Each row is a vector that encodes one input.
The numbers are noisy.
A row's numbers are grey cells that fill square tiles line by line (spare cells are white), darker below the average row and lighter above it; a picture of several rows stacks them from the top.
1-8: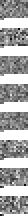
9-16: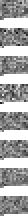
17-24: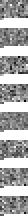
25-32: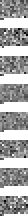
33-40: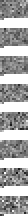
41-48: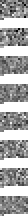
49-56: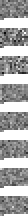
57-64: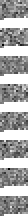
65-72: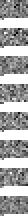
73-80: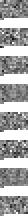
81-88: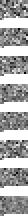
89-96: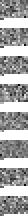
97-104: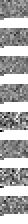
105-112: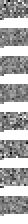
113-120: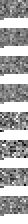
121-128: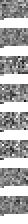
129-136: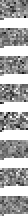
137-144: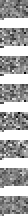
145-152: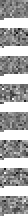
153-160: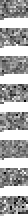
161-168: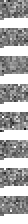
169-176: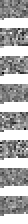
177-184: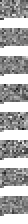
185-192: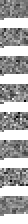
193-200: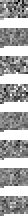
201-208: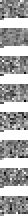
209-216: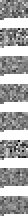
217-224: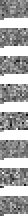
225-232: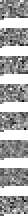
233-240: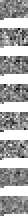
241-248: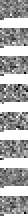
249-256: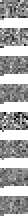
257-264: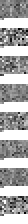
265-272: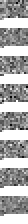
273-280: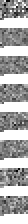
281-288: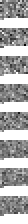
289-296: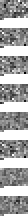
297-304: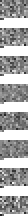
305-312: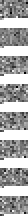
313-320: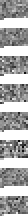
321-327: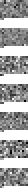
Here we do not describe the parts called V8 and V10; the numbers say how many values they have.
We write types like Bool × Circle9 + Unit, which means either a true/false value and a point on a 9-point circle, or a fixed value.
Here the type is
(Line3 × Line4 + Tree12) × V10 + Line11 + V8.
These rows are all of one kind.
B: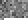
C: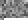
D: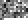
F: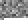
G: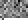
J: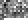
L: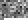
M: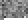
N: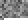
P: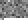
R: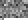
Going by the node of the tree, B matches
D and R.
